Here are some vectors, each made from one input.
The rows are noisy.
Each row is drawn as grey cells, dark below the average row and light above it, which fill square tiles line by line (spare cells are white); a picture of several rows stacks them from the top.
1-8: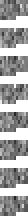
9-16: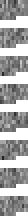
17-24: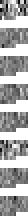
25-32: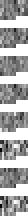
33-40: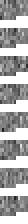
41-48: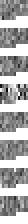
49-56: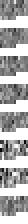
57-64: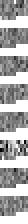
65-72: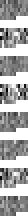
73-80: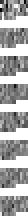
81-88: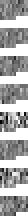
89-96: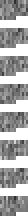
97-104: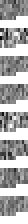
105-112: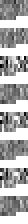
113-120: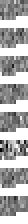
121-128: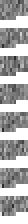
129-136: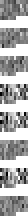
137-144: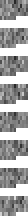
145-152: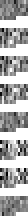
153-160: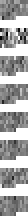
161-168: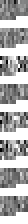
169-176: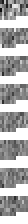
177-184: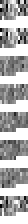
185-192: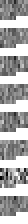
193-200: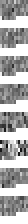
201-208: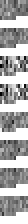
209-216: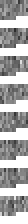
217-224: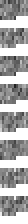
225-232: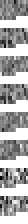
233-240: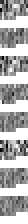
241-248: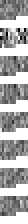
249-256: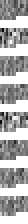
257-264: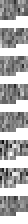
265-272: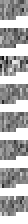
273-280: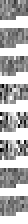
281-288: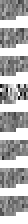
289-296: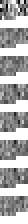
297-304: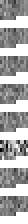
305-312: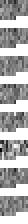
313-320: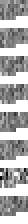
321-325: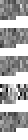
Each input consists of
either a point on an 8-point line, or a list of up to three points on a 6-point line.
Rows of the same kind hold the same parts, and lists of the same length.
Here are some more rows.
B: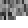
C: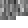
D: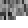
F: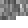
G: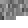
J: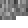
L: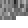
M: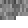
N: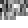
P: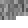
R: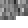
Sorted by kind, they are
B, D
C, F, R
G
J, L, M, P
N

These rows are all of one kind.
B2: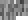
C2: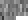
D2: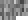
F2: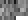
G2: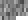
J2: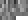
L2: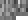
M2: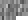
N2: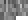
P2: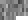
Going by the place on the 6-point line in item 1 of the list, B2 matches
D2, G2 and M2.
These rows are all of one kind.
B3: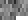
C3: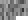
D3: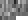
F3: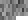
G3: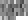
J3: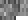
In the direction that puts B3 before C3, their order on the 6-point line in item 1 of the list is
D3, B3, J3, F3, C3, G3.
